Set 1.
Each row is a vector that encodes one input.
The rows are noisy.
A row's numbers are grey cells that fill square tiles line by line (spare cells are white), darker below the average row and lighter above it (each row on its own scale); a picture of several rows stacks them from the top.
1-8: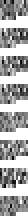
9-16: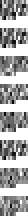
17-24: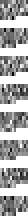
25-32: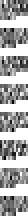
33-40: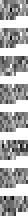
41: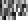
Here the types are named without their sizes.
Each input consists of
a point on a line.
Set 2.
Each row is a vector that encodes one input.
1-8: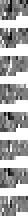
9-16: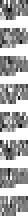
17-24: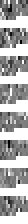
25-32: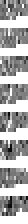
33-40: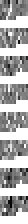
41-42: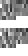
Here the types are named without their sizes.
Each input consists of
three true/false values.
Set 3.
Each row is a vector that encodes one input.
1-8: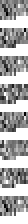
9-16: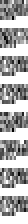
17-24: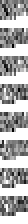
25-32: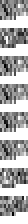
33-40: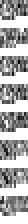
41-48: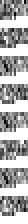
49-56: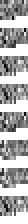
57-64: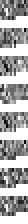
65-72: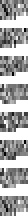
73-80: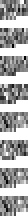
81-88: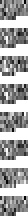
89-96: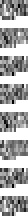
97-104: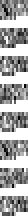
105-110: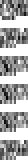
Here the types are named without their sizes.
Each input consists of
either a fixed value, or three true/false values.
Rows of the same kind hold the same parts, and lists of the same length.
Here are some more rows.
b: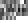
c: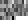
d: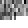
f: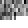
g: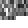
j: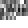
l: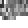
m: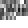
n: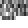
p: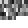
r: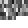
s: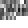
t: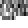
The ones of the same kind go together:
b, j, m, s
c, d, f, g, l, n, p, r, t

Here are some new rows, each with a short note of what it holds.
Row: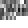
a fixed value
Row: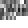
a fixed value
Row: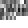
a fixed value
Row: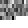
three true/false values
